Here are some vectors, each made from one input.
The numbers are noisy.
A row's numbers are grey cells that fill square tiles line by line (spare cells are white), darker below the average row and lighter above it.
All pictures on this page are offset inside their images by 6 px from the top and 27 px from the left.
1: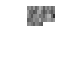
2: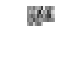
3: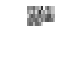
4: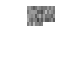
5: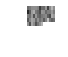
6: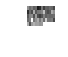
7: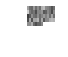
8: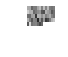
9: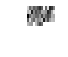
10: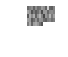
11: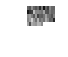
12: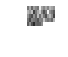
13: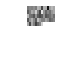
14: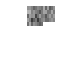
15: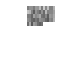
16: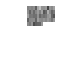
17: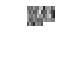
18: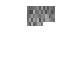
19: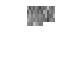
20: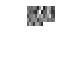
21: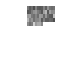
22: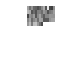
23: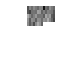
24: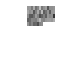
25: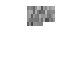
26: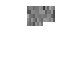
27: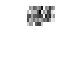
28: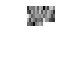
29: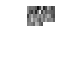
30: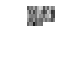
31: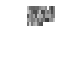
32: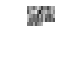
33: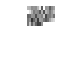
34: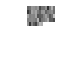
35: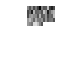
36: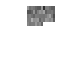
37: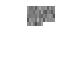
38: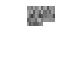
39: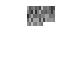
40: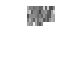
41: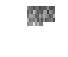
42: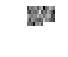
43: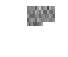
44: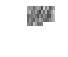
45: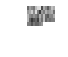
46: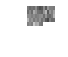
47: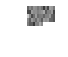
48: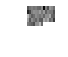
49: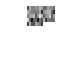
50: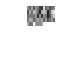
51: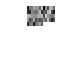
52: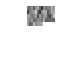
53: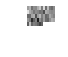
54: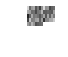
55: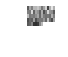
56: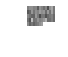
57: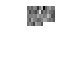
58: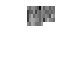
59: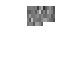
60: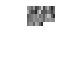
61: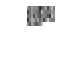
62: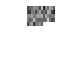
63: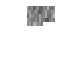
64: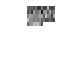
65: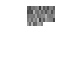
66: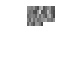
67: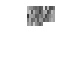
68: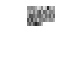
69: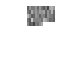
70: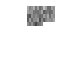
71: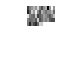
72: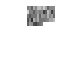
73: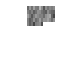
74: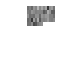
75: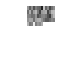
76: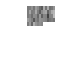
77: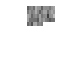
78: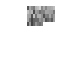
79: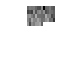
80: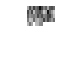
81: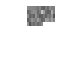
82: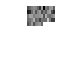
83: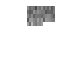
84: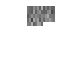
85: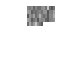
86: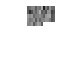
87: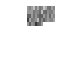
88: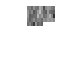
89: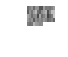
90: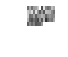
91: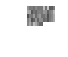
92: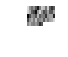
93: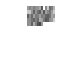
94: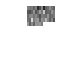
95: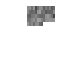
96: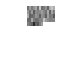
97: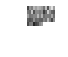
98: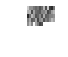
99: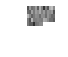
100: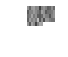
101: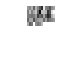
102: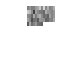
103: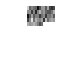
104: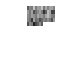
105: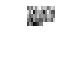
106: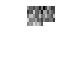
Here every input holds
either a point on a 6-point line and a true/false value, or a point on an 8-point line.
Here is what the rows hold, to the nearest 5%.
About 40% of them hold a point on a 6-point line and a true/false value. The rest hold a point on an 8-point line.
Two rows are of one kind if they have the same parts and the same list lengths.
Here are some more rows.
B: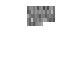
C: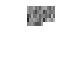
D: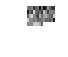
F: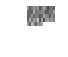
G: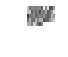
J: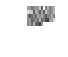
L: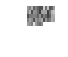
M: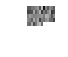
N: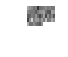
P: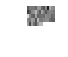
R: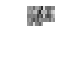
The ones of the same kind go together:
B, C, F, M, N, P
D, G, J, L, R

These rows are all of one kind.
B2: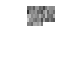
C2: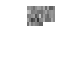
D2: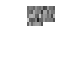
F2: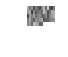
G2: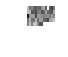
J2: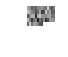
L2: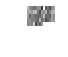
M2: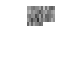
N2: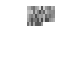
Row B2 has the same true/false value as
F2 and G2.
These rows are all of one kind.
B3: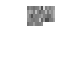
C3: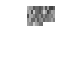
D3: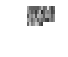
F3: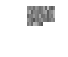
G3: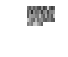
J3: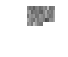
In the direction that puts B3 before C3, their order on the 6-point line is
B3, D3, J3, G3, F3, C3.
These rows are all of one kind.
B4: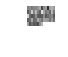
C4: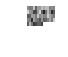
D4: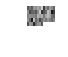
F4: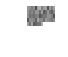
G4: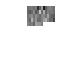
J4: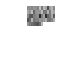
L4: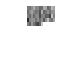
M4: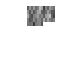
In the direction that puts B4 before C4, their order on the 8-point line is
J4, G4, B4, M4, F4, D4, C4, L4.
